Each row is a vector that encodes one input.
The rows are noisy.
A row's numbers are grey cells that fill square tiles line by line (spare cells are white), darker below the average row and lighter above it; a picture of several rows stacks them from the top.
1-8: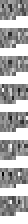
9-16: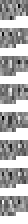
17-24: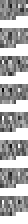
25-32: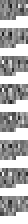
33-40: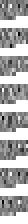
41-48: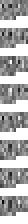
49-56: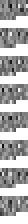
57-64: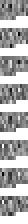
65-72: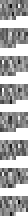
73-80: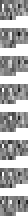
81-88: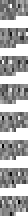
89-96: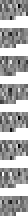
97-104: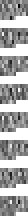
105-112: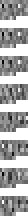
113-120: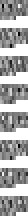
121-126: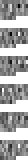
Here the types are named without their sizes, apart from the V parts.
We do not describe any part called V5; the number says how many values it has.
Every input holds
a true/false value, together with either a point on a circle, or a value of V5.
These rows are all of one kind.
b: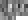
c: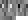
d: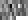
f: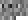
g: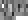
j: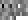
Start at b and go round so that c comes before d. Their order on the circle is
b, c, d, g, f, j.
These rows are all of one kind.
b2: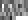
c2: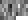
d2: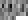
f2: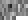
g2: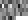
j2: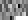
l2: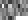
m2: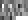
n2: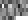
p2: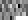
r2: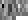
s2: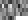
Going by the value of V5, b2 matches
c2 and m2.
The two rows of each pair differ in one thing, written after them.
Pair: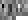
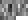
the value of V5
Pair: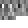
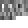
the value of V5
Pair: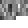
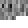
the value of V5
